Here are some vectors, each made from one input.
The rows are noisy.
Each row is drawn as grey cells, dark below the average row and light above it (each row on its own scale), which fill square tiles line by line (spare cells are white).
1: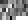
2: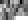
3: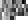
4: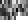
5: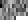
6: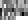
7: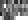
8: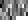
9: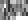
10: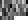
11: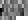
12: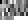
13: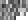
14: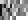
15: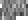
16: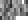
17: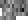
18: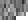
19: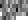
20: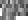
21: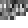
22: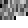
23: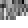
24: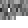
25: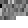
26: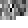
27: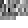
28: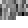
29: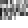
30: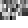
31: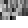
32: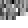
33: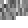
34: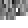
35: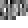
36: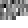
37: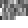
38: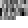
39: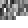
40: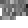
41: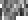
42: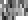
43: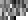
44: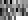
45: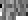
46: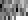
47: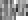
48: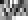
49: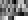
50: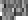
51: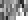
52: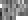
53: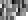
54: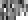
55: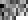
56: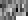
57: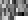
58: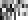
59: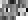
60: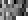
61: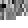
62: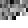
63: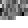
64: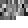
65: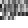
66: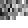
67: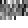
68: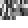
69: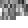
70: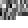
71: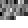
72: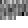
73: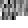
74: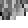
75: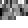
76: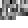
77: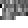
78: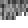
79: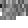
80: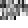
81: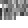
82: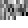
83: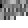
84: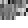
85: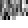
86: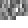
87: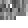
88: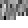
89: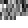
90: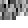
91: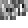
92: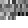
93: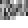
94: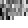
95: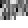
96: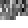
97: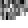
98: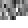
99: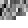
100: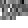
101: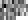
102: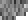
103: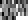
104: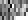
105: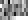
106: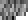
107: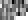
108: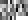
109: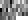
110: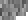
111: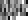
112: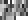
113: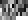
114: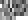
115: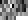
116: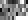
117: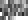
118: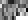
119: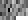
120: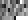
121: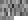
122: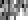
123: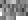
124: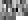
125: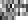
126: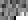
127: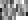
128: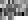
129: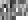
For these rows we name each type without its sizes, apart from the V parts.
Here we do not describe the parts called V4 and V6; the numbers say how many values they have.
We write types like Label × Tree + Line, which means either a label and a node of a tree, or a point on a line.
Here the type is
Label × V4 + Line × V6.
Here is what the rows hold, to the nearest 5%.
About 40% of them hold a label and a value of V4. The rest hold a point on a line and a value of V6.
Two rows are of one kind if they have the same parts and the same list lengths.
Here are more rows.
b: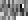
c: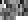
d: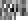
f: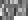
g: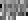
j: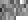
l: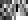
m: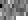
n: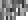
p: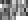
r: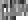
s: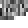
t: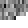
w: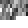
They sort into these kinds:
b, c, d, f, g, l, m, p, w
j, n, r, s, t

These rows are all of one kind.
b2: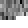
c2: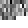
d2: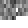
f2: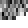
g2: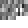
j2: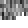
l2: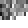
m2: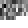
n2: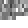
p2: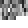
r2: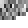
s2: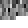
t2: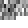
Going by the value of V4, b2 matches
g2 and m2.
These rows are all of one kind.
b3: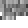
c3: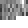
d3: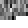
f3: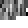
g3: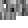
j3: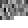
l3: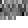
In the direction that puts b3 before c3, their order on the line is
j3, b3, l3, g3, d3, f3, c3.
